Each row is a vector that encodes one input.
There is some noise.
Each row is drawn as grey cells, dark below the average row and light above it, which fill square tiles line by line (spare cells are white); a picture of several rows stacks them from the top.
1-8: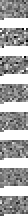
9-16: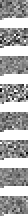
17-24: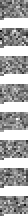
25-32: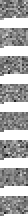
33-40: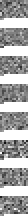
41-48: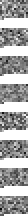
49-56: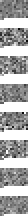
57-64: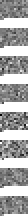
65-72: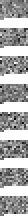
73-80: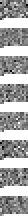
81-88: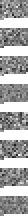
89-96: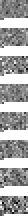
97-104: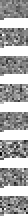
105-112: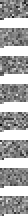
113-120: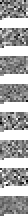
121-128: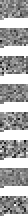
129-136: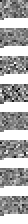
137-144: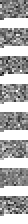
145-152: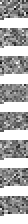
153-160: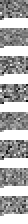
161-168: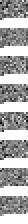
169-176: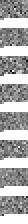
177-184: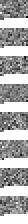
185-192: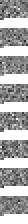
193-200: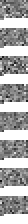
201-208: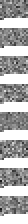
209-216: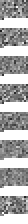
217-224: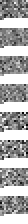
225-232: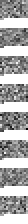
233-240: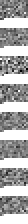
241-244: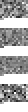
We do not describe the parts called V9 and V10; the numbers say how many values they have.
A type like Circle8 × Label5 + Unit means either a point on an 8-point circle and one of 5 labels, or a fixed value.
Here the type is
(Bool × Label8 + List2(V10)) × Line7 × V9.
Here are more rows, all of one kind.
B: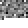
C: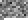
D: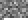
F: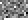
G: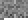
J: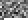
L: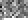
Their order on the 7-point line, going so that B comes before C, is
J, D, G, B, C, L, F.
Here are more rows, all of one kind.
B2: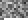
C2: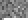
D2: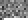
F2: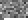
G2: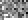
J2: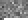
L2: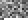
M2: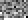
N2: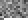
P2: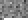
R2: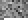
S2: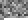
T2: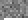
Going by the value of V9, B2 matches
C2, D2 and J2.
